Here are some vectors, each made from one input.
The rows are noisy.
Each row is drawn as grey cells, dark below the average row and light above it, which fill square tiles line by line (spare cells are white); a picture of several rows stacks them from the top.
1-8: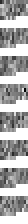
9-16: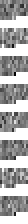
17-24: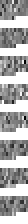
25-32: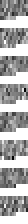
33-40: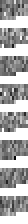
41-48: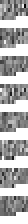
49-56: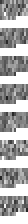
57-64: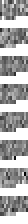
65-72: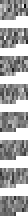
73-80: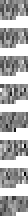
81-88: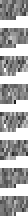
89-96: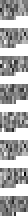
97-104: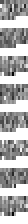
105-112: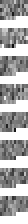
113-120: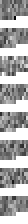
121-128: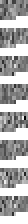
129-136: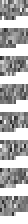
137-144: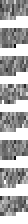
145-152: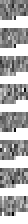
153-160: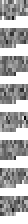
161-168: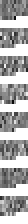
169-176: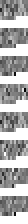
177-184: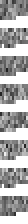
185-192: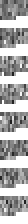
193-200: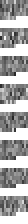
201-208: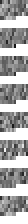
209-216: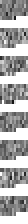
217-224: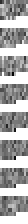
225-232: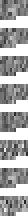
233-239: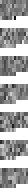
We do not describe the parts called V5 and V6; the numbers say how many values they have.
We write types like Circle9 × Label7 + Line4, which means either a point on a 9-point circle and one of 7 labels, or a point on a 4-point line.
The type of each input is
Bool × Bool × Bool × Bool + List3(Line7) + V5 × V6.
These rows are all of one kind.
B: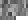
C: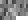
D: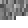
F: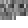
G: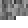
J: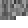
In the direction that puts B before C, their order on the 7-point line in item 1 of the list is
F, D, J, G, B, C.
